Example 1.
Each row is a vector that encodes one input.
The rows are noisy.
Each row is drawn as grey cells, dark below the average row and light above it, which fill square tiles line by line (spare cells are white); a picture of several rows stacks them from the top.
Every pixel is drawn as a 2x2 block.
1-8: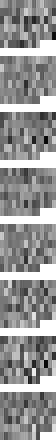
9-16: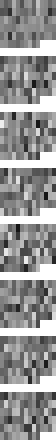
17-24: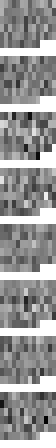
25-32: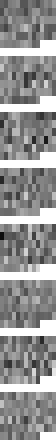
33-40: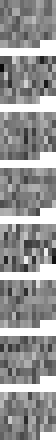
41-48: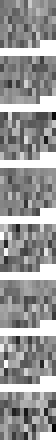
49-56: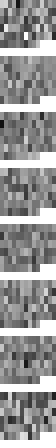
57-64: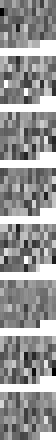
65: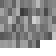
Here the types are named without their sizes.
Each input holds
a point on a line.
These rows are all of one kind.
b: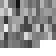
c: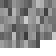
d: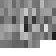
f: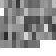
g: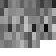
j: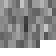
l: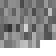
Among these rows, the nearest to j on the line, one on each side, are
c and d.
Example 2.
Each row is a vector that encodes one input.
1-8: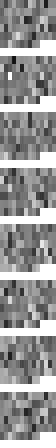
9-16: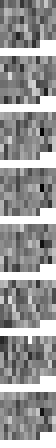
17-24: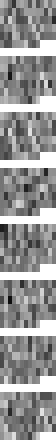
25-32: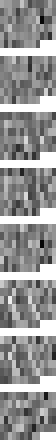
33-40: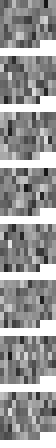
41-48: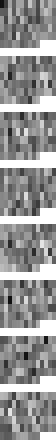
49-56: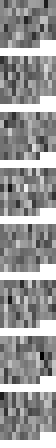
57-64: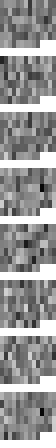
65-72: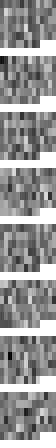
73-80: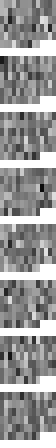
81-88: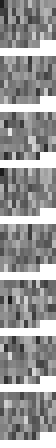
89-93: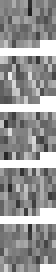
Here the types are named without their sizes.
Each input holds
a point on a circle.
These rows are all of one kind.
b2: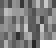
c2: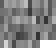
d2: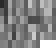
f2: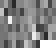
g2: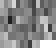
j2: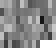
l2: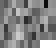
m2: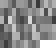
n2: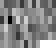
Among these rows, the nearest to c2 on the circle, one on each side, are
b2 and j2.
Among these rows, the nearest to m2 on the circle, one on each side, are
f2 and j2.
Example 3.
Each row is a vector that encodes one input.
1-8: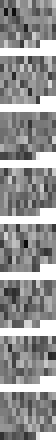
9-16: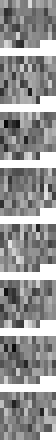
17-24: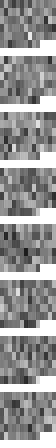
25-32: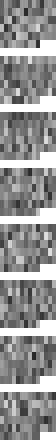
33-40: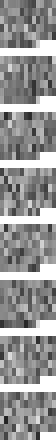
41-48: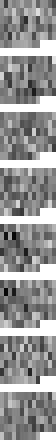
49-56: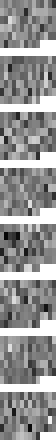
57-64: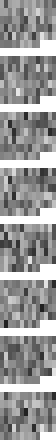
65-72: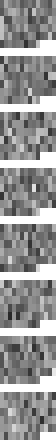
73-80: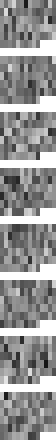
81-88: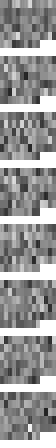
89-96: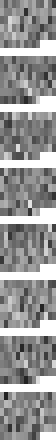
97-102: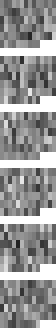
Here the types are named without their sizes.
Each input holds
a point on a circle.
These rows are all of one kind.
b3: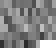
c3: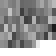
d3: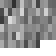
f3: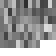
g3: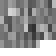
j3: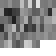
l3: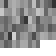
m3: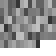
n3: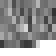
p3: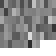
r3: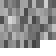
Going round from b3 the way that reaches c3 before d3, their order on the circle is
b3, n3, c3, p3, j3, f3, m3, d3, r3, l3, g3.
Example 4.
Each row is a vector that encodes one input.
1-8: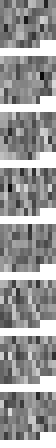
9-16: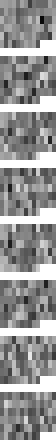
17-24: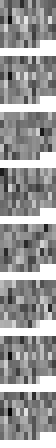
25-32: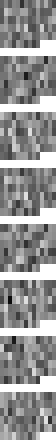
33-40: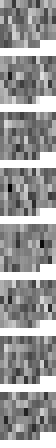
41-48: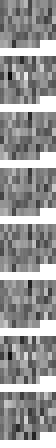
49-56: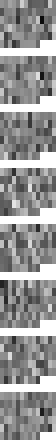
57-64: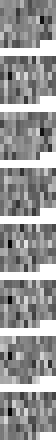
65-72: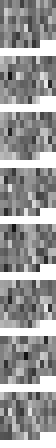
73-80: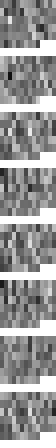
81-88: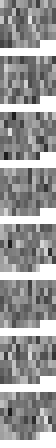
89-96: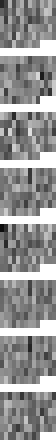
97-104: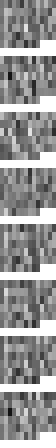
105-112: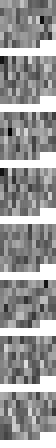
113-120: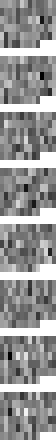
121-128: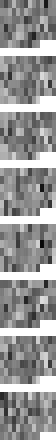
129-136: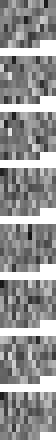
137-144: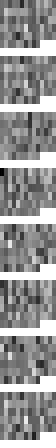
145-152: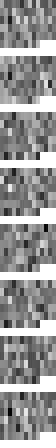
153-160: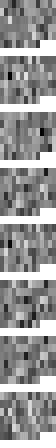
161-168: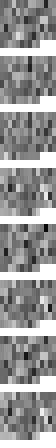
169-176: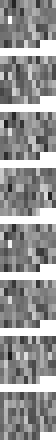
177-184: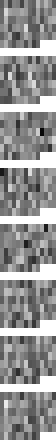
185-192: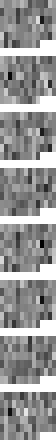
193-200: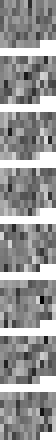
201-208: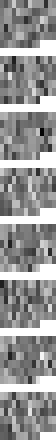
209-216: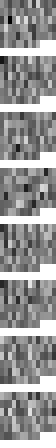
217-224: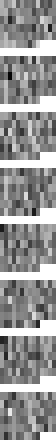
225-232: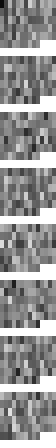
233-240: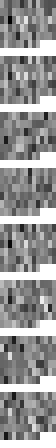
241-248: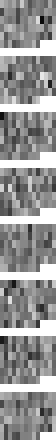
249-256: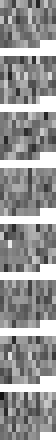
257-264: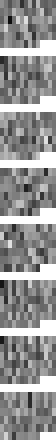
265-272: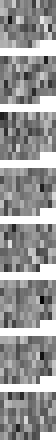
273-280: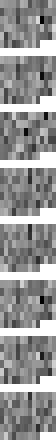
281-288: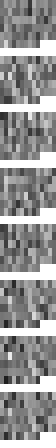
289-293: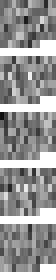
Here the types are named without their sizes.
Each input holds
a point on a circle.
